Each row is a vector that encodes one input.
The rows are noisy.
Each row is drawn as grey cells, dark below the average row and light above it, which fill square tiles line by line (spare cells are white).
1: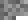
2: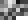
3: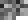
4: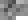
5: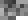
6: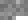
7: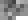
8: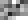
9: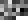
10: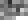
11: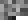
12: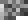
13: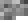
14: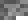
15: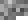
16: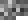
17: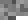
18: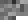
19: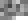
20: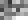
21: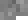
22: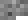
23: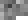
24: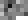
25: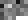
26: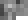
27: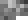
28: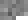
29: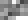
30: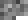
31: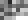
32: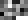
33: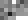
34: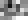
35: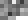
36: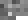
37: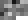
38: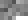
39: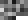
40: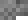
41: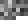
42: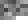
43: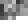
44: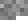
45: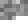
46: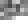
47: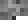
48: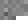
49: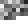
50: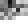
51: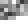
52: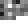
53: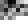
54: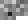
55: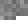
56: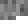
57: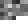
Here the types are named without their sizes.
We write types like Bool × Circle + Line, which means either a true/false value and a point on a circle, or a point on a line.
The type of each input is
Bool × Bool × Bool × Bool × Line.
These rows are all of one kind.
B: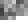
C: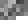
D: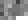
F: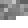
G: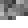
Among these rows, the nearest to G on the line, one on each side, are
B and D.
